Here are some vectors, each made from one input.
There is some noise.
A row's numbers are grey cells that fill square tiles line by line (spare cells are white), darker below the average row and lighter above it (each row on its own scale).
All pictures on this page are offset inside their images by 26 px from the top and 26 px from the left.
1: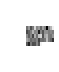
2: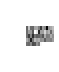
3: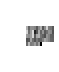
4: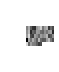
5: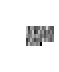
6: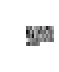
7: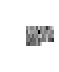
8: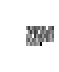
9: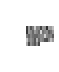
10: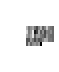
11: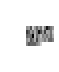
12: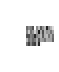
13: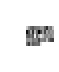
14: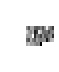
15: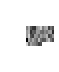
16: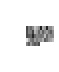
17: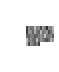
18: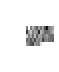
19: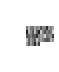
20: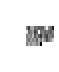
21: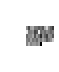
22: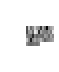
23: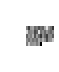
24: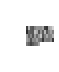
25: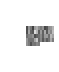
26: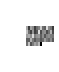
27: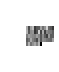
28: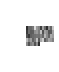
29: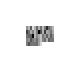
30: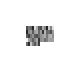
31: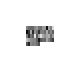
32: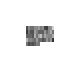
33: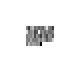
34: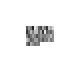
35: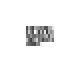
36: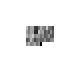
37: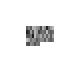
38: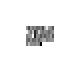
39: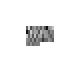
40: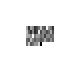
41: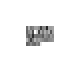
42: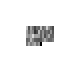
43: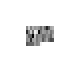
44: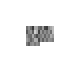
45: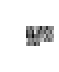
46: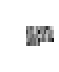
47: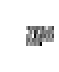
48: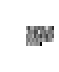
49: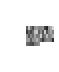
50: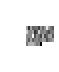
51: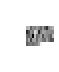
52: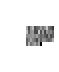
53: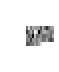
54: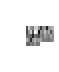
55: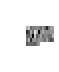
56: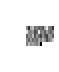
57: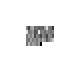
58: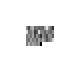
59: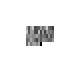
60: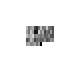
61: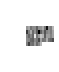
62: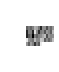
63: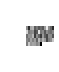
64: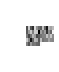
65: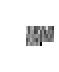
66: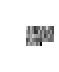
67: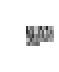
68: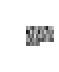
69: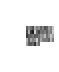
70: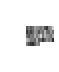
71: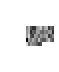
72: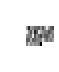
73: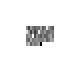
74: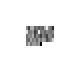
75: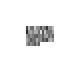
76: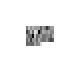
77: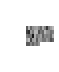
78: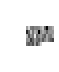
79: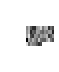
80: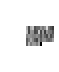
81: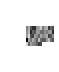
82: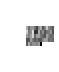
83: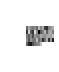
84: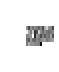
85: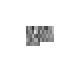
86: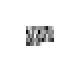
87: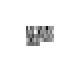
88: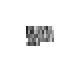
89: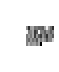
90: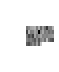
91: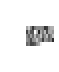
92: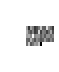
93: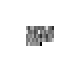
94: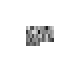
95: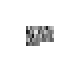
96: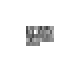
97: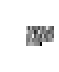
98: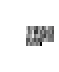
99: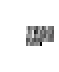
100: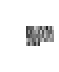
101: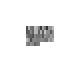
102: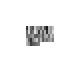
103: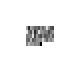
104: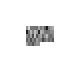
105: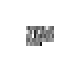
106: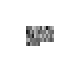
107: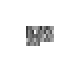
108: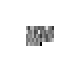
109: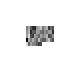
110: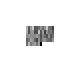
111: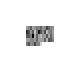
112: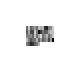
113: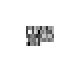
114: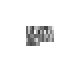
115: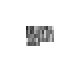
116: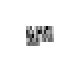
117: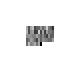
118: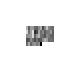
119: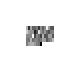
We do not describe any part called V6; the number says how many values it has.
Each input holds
a list of up to two items, each a true/false value and a value of V6.
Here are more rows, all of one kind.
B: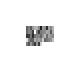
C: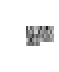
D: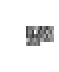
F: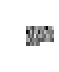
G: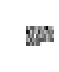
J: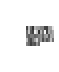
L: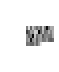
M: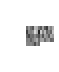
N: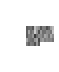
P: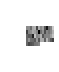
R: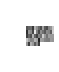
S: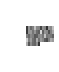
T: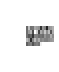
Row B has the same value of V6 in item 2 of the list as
J and T.
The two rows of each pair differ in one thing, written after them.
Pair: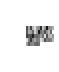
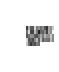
the value of V6 in item 1 of the list
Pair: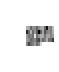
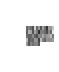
the true/false value in item 1 of the list
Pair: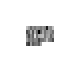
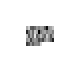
the true/false value in item 2 of the list
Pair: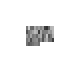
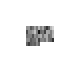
the true/false value in item 2 of the list
